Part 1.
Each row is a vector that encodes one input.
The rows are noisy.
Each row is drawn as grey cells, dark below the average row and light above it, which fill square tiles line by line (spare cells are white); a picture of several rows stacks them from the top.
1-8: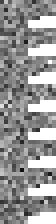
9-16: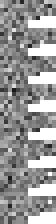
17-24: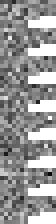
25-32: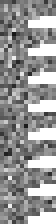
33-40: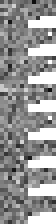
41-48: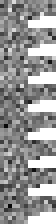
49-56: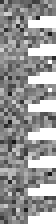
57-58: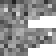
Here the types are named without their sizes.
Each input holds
a point on a circle and four true/false values.
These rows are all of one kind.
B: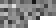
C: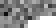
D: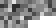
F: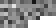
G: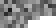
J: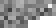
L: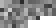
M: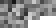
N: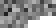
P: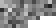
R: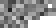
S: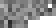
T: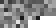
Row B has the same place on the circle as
F and T.
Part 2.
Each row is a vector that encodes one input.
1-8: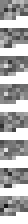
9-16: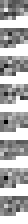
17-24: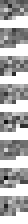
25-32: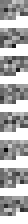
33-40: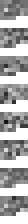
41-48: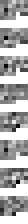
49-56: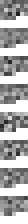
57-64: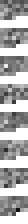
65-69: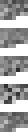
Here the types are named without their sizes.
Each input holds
either a label, or a point on a line.
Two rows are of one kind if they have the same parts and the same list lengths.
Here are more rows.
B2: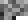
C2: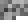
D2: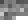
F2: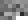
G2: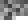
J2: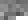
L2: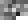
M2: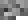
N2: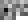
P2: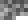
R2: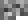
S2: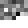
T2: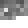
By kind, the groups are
B2, C2, F2, M2, N2, R2
D2, G2, J2, L2, P2, S2, T2

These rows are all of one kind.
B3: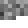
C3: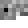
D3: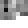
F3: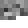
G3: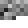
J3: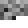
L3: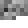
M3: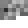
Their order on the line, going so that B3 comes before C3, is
B3, F3, J3, G3, L3, M3, C3, D3.
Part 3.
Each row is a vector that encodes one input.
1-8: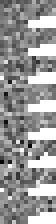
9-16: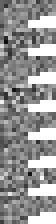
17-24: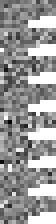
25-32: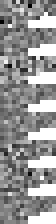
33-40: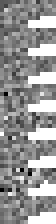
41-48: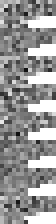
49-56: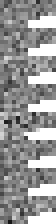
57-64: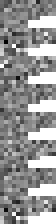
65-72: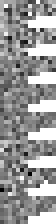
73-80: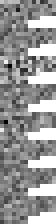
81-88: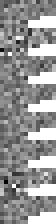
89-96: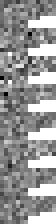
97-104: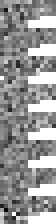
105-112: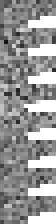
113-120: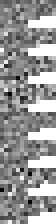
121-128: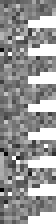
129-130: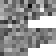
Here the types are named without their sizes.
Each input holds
a point on a line, together with either a fixed value, or a node of a tree.
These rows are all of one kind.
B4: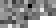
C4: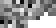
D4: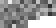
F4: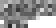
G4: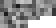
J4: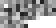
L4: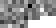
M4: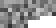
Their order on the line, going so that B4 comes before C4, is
J4, M4, B4, G4, L4, C4, F4, D4.
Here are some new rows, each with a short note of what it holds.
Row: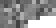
a point on a line
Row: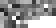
a point on a line and a node of a tree
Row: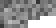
a point on a line
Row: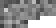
a point on a line
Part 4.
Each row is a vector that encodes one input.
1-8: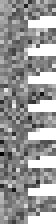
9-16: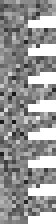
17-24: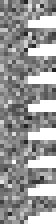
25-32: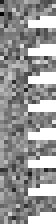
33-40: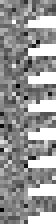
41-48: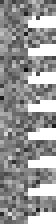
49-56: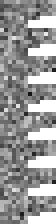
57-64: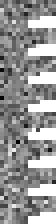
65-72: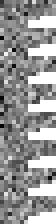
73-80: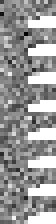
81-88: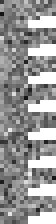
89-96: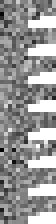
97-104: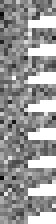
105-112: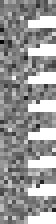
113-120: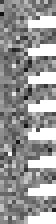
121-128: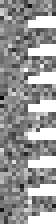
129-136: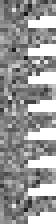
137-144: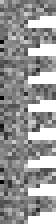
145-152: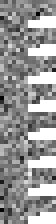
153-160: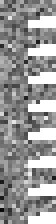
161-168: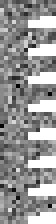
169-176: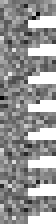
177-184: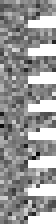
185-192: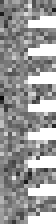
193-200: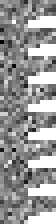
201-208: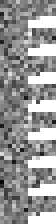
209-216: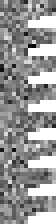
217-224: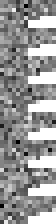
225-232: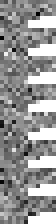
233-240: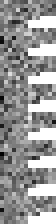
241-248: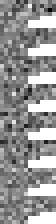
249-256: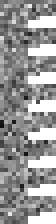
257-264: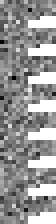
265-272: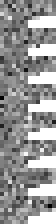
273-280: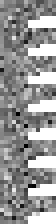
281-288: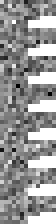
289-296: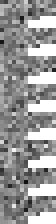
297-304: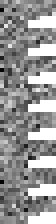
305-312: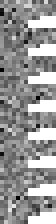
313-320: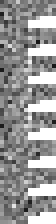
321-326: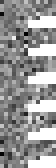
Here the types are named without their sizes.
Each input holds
two labels.
